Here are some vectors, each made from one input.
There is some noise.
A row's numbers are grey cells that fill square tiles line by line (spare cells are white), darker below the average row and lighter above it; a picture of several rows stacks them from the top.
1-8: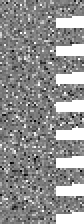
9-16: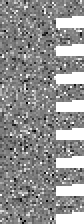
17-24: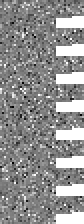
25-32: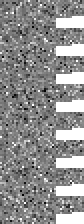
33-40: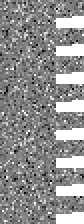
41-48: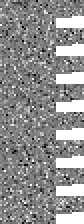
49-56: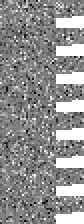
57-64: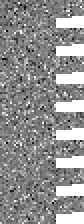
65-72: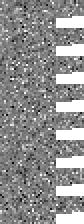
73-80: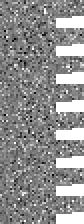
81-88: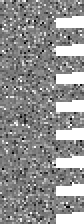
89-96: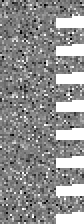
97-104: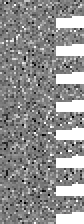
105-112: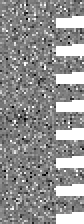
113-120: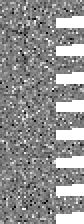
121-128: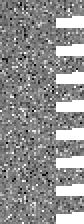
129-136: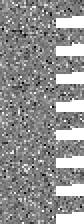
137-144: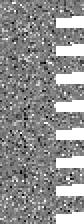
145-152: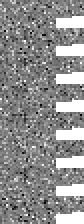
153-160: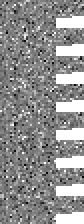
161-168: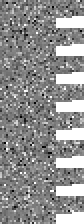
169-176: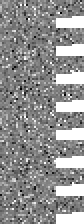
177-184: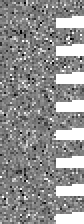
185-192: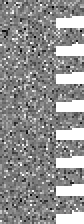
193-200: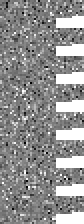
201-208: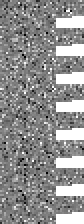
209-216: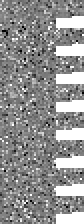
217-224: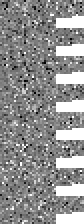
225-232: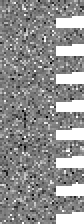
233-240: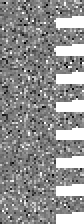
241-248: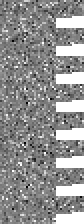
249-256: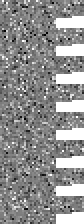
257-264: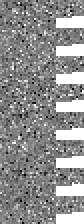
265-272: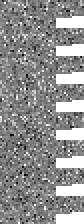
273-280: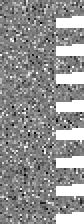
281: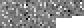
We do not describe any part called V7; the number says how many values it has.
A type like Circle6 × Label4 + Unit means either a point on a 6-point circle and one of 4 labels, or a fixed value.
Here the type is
(Circle8 + V7) × Circle13 × Tree14.
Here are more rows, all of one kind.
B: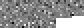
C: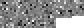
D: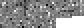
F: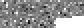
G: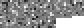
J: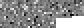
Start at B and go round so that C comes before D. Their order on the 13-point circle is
B, G, C, F, J, D.
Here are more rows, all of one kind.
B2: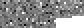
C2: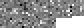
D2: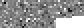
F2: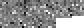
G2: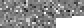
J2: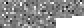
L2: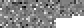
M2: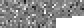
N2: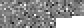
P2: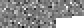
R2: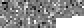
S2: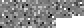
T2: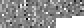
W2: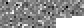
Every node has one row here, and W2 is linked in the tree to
J2.
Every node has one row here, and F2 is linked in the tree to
C2, L2 and P2.
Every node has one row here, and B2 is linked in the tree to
D2.
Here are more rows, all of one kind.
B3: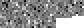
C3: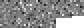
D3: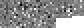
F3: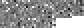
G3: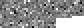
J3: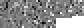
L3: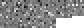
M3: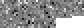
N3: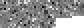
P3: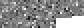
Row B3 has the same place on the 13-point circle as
D3, F3, G3 and N3.
